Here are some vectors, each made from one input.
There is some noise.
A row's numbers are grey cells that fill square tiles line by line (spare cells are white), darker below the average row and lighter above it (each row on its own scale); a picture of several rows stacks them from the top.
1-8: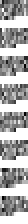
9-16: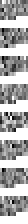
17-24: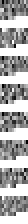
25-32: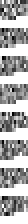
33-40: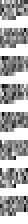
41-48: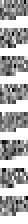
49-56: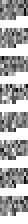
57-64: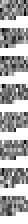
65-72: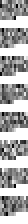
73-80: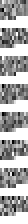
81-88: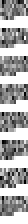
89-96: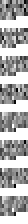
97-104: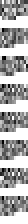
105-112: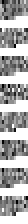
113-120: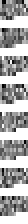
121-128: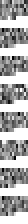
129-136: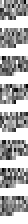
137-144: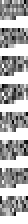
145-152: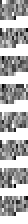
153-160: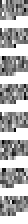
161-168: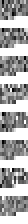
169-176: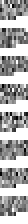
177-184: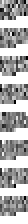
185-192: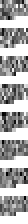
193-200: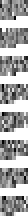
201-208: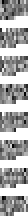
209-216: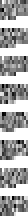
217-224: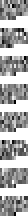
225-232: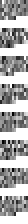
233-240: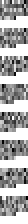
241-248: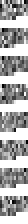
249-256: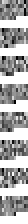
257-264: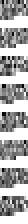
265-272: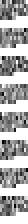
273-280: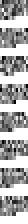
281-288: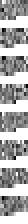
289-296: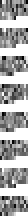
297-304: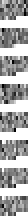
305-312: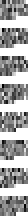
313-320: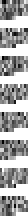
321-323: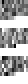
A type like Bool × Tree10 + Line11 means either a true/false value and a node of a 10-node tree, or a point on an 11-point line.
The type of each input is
Bool × Tree9.
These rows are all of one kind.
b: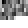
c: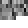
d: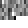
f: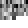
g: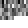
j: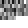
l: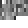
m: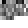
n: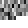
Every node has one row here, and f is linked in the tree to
n.
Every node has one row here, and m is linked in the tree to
g.
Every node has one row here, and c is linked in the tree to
b.
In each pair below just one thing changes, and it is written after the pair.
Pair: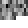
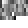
the node of the tree
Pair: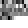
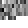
the true/false value
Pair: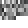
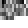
the true/false value
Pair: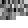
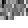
the node of the tree
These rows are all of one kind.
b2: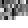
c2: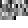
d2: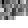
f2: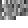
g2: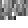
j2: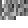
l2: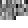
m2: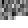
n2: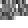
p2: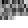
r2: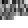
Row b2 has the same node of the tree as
d2 and l2.
